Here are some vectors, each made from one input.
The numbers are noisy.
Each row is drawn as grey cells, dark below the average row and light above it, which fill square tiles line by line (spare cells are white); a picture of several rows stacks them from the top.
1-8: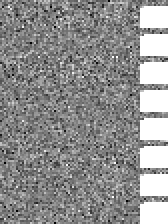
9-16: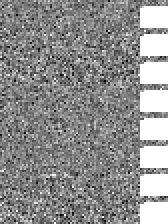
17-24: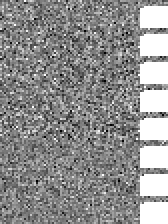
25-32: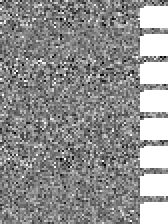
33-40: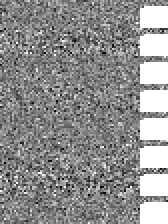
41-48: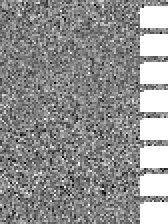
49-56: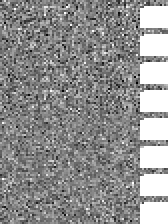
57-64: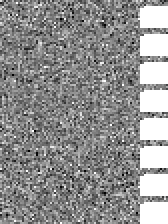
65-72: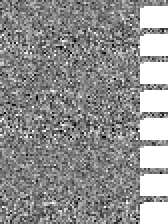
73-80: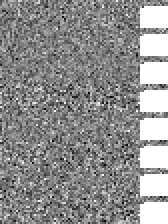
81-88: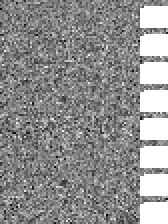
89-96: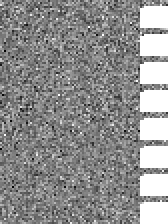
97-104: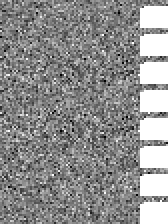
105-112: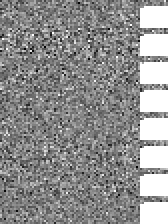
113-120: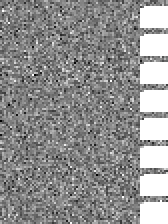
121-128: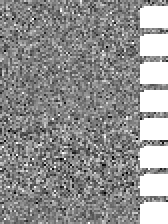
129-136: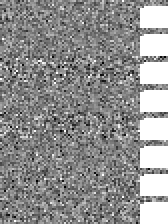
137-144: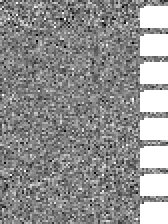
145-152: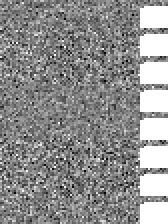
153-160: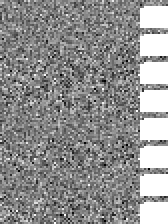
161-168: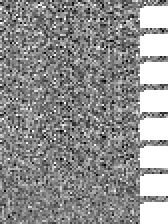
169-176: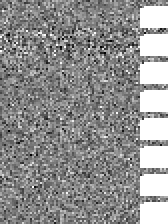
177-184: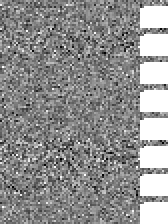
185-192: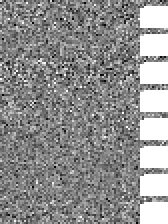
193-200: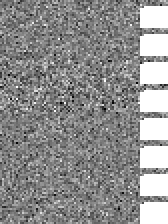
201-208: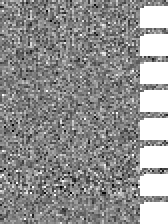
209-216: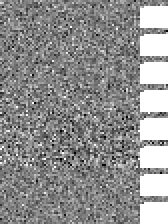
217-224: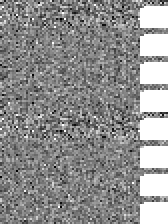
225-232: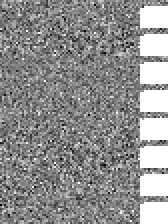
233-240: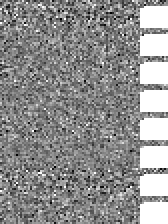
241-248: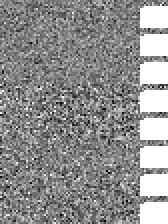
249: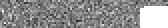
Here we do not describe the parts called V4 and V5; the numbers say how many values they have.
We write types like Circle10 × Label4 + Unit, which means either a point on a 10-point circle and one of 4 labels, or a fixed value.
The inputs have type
(Label7 × (Label7 + Line8) + V4) × V5.
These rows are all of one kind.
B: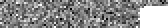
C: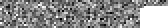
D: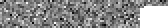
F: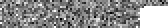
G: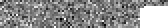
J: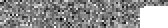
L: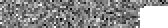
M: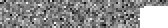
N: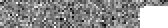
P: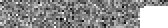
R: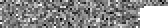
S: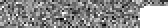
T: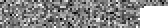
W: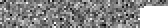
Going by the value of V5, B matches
F, L, R and T.
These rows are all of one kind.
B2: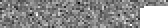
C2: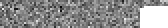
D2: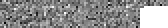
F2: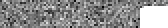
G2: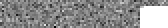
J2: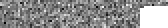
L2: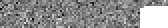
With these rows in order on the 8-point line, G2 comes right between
C2 and L2.
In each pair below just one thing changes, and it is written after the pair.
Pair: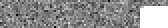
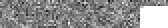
the value of V5
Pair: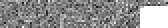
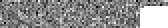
the label
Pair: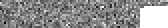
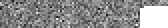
the value of V5
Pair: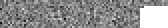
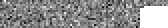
the value of V5
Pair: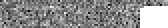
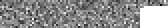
the value of V5
